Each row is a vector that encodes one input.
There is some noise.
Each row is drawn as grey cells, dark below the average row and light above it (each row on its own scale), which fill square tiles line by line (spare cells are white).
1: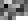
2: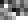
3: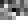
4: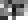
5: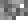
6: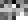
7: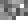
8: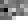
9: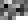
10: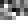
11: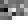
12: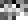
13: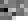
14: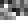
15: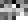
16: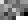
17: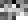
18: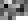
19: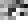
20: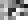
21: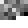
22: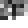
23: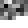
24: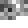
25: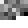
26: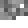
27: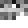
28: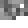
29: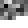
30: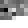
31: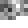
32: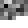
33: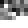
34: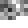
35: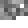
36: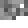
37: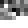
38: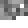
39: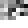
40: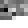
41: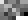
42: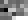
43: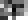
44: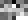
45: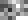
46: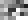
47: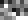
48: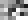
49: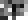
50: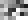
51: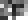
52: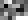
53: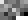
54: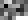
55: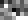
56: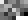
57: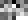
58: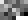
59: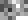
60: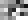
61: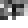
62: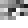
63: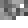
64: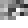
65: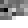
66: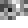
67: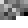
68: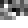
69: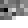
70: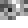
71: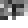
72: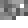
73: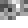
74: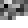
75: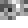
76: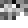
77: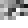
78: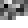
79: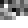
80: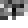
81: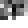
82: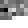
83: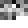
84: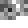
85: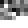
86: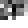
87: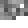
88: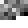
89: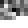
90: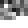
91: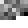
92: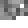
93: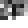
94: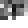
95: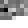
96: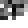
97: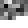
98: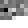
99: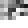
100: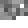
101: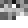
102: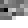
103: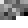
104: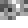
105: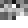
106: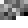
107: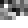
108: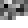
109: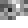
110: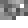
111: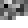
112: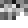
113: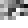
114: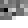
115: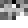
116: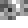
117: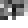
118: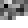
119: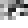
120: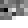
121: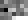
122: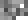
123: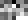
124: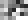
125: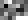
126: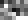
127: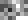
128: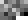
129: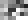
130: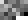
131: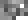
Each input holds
one of 9 labels.
